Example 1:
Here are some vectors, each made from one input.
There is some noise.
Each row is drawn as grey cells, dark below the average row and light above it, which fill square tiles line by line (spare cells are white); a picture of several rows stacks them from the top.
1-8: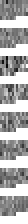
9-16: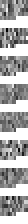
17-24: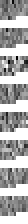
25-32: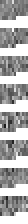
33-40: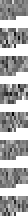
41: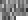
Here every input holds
either a point on a 5-point circle, or a fixed value.
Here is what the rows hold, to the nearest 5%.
About 90% of them hold a point on a 5-point circle. The rest hold a fixed value.
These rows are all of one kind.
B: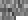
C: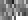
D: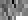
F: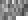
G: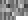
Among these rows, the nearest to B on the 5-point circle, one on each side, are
C and F.
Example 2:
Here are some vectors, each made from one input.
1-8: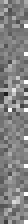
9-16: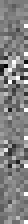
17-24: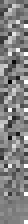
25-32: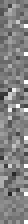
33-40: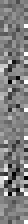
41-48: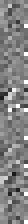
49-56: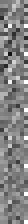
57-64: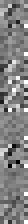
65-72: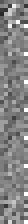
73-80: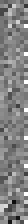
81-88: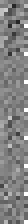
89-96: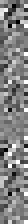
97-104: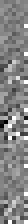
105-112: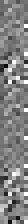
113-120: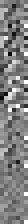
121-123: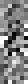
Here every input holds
a node of a 10-node tree.
